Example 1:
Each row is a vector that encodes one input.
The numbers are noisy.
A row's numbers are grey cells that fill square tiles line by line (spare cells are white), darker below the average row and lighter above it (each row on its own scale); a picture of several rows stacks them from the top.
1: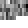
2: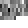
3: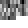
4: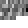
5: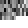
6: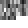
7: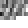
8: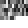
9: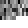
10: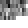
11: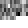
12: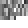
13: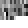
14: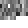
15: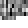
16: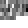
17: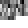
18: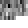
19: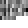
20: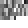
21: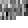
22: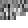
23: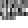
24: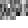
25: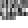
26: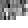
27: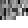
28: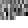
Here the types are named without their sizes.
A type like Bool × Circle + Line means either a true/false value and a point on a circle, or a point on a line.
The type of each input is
Bool × Bool × Bool.
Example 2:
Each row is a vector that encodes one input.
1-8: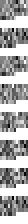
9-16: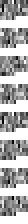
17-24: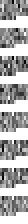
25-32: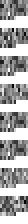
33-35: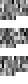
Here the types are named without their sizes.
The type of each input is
Bool × Bool × Bool.
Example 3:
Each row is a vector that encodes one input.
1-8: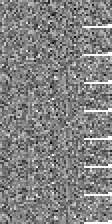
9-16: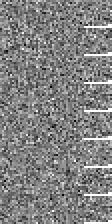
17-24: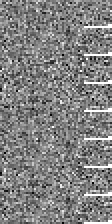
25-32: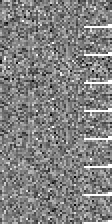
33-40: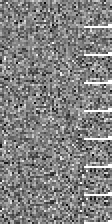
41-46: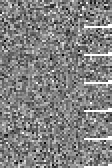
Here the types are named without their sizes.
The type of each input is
Tree.
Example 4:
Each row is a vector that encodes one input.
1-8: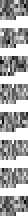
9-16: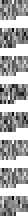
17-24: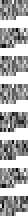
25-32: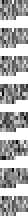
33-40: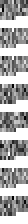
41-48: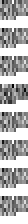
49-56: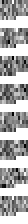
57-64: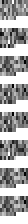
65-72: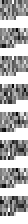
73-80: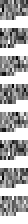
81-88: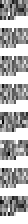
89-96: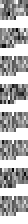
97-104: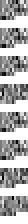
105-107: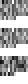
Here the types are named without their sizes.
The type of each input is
Bool × Bool × Bool.
